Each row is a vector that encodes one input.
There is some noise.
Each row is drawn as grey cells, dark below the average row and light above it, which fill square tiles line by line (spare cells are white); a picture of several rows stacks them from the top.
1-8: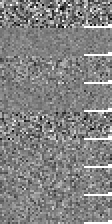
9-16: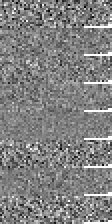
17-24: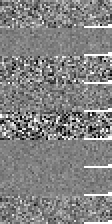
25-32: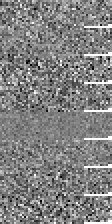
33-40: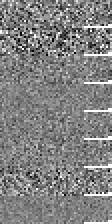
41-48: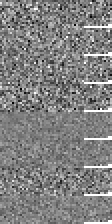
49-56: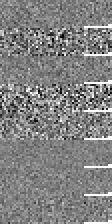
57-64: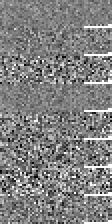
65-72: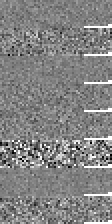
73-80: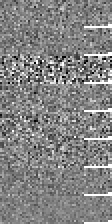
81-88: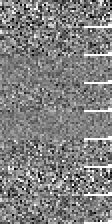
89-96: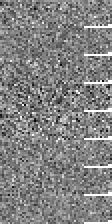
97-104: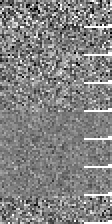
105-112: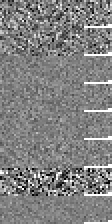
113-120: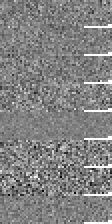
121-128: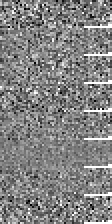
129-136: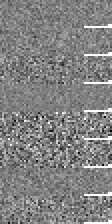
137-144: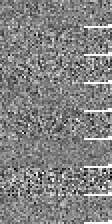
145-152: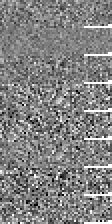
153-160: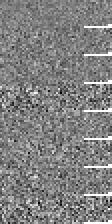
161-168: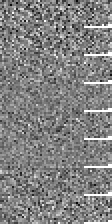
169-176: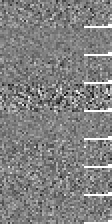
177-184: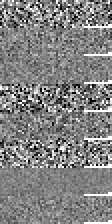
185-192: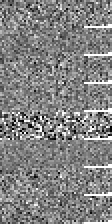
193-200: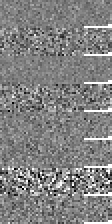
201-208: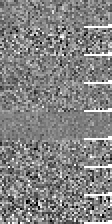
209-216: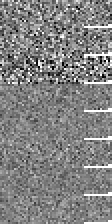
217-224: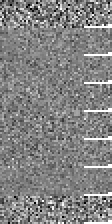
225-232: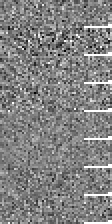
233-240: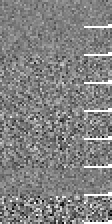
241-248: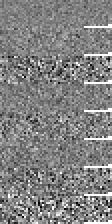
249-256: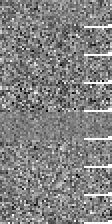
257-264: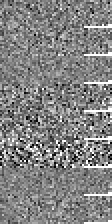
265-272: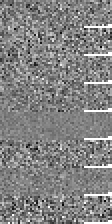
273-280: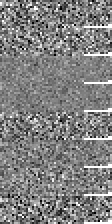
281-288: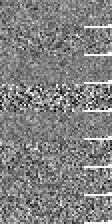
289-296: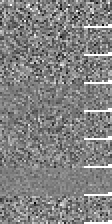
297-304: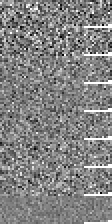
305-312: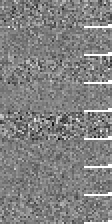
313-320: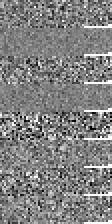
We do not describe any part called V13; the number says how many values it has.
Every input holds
a point on each of four 8-point lines and a value of V13, together with either a point on a 6-point line, or a point on an 8-point line.
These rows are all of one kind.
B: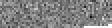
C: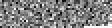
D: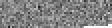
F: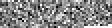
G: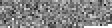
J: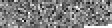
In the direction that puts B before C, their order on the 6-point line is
B, G, C, D, F, J.
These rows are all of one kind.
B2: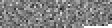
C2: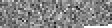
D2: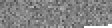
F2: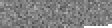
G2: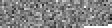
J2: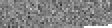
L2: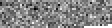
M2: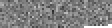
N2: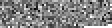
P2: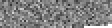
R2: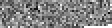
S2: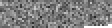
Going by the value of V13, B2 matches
L2, M2 and P2.
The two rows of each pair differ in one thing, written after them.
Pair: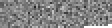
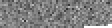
the place on the 6-point line
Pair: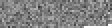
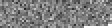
the place on one of the four 8-point lines
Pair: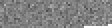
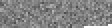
the place on one of the four 8-point lines
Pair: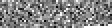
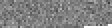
the value of V13
